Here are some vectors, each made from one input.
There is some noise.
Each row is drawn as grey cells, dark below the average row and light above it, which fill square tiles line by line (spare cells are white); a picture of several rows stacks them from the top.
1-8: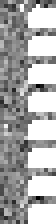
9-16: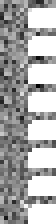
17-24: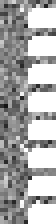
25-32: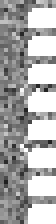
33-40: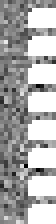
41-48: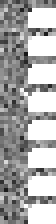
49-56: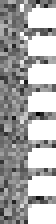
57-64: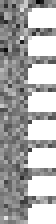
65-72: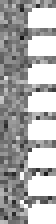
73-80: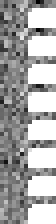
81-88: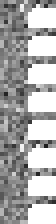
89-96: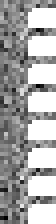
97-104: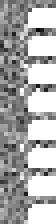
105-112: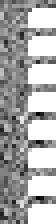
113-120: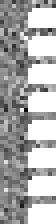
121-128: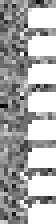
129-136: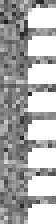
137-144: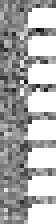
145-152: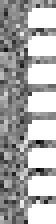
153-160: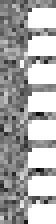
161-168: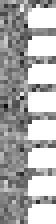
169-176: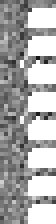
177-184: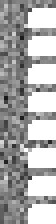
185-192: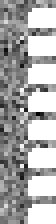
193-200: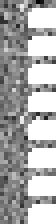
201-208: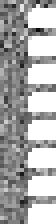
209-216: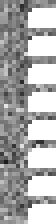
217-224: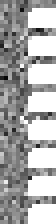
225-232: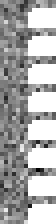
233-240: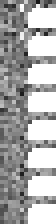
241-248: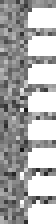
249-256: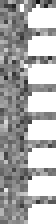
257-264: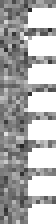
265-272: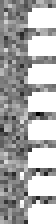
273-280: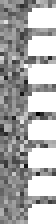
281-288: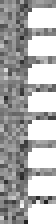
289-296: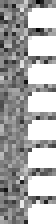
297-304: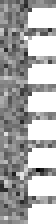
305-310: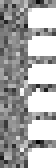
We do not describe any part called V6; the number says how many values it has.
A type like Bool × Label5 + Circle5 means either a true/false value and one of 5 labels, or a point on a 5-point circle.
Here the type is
Bool × Bool × Bool × Label4 + V6.
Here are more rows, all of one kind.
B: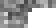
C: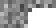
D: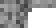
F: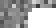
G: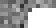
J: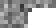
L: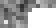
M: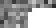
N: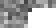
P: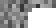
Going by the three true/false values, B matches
C, G, J and N.
